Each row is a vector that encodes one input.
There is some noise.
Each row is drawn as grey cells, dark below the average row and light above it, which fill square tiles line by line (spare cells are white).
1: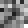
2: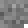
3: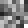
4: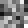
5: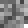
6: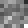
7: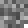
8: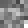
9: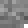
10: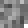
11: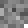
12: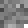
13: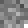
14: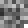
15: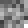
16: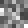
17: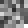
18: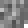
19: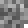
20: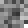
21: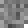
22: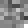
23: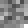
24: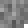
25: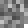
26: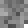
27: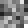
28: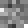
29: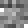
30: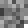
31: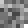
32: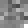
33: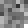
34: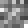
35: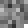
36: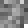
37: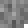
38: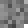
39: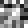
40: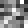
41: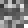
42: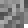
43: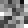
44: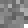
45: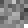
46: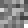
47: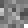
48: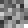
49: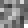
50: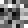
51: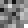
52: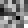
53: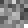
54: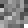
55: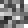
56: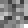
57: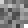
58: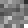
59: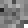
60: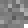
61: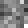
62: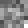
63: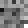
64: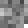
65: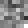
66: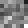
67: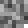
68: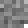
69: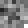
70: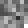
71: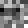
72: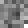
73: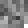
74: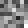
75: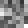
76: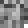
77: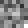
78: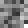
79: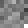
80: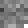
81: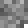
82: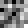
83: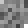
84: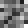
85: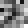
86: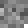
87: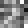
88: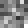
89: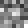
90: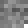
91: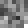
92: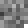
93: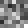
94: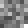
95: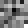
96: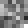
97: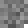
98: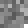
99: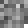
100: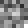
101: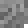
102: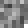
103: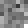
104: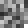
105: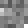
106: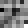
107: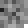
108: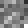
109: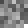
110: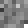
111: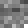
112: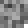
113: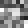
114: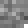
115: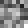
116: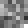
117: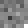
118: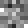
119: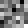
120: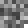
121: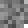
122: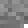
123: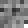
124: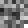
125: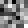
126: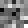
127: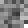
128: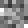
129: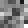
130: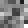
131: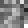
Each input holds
a node of a 17-node tree.
